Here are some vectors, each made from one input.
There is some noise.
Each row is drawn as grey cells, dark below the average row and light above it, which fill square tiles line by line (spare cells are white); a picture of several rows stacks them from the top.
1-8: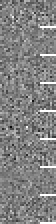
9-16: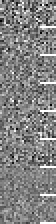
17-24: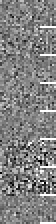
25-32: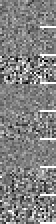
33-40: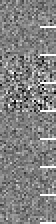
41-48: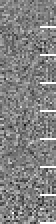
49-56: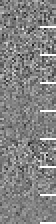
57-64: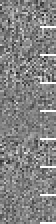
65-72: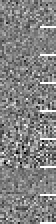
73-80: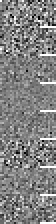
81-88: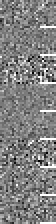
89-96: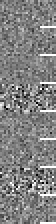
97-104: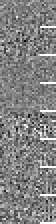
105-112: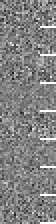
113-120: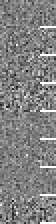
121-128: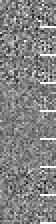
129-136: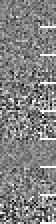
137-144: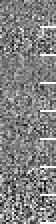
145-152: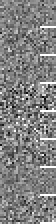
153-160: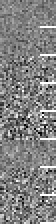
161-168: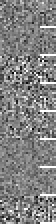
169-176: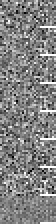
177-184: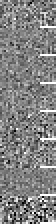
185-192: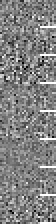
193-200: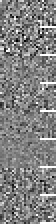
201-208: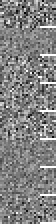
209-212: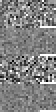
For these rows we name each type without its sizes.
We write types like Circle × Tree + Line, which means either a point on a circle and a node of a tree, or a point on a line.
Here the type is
Bool × Bool × Bool × Bool × Line.
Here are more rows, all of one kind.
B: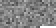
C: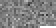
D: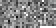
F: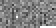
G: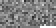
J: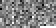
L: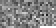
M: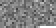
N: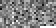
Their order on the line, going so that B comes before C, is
F, B, G, D, N, J, C, L, M.
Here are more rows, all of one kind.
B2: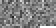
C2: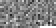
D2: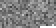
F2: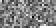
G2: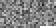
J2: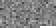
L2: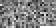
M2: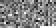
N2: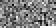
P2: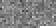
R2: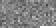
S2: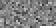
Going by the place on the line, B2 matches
M2 and S2.
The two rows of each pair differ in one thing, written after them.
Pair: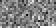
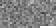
the place on the line
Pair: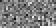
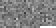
one of the four true/false values
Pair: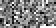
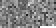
one of the four true/false values
